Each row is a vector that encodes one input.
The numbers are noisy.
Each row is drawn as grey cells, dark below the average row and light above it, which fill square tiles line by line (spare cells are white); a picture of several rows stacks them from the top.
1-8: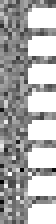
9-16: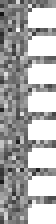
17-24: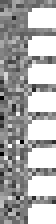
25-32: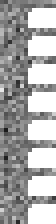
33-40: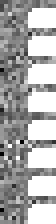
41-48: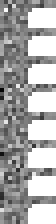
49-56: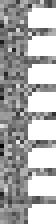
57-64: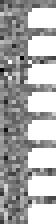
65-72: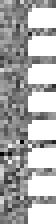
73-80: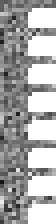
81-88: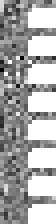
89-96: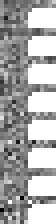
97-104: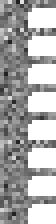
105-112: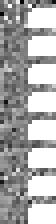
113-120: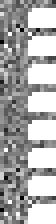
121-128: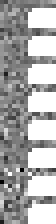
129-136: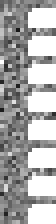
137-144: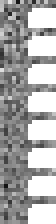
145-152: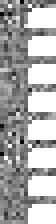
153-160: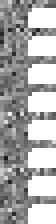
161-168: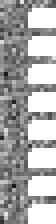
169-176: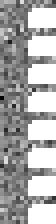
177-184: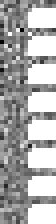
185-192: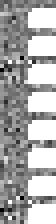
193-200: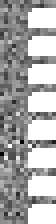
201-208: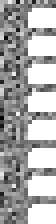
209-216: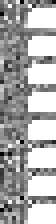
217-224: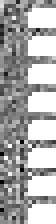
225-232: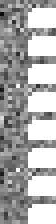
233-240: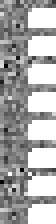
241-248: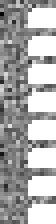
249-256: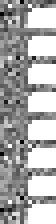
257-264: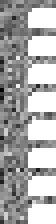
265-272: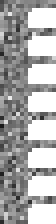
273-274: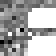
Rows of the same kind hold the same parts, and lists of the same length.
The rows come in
2 kinds.
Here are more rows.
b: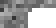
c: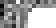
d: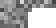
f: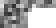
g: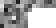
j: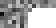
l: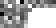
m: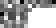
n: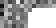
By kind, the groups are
b, c, d, l, m, n
f, g, j

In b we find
one of 8 labels and a point on a 5-point line.
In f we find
a point on a 5-point line and a point on an 8-point line.
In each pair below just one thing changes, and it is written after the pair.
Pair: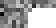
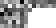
the place on the 5-point line
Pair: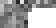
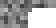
the place on the 5-point line
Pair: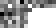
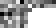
the place on the 8-point line
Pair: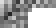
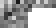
the place on the 8-point line
